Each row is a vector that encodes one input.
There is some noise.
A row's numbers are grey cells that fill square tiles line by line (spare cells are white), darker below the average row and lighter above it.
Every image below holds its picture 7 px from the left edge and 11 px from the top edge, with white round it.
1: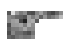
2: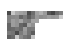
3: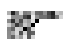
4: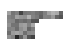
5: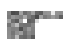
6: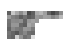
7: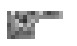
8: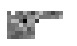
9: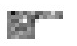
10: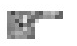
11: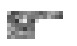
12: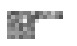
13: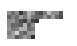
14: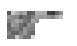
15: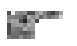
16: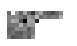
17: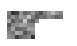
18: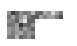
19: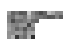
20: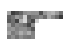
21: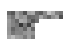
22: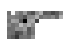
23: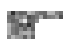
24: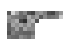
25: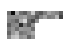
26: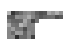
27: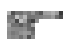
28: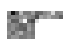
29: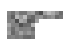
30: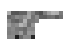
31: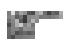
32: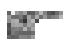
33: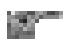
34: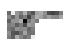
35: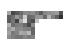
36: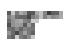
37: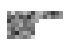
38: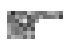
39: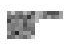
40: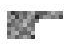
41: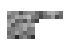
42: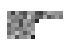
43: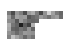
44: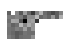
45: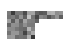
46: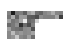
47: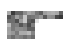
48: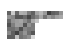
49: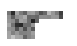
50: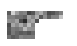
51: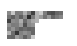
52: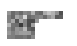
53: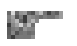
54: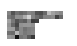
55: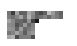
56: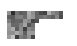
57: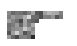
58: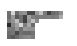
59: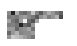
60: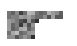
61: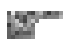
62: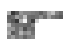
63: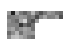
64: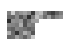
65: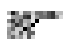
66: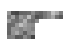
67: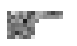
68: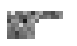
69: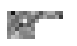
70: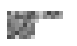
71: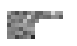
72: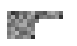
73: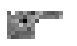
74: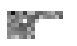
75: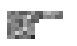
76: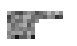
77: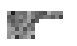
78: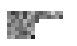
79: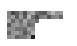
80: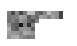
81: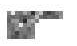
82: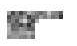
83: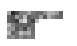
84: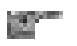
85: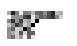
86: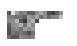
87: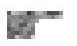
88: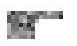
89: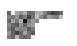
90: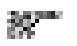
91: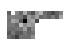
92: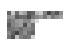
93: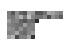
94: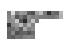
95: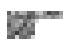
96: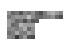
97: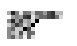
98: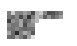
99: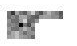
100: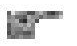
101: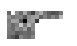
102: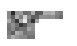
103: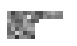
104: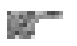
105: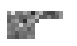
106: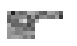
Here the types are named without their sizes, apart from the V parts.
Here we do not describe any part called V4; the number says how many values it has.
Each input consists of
a list of items, each a true/false value and a value of V4.
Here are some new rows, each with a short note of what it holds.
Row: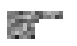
a list of two items
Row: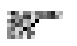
the empty list
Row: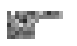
a list of one item
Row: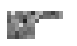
a list of one item
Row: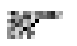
the empty list
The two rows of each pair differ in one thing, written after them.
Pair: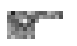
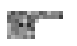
the value of V4 in item 2 of the list
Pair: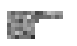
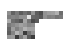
the value of V4 in item 2 of the list
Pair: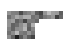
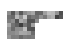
the true/false value in item 1 of the list
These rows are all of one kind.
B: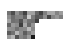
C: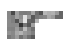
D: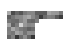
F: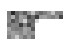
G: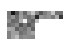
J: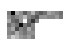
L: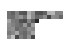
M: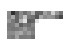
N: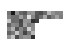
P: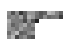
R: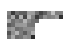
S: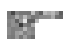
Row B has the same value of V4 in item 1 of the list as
C, J, N and S.
